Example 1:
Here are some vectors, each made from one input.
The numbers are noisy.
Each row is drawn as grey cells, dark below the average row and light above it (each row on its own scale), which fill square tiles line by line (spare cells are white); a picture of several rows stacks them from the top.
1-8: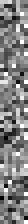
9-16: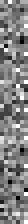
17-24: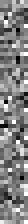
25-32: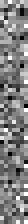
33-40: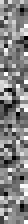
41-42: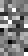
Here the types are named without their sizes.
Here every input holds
a node of a tree.
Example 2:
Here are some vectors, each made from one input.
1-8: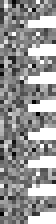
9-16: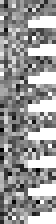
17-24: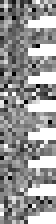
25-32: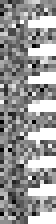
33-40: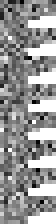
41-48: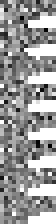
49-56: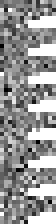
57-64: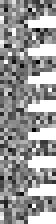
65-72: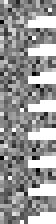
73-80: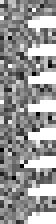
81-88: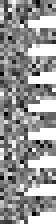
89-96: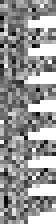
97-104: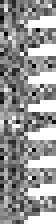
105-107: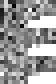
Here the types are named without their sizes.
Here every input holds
a point on a circle.
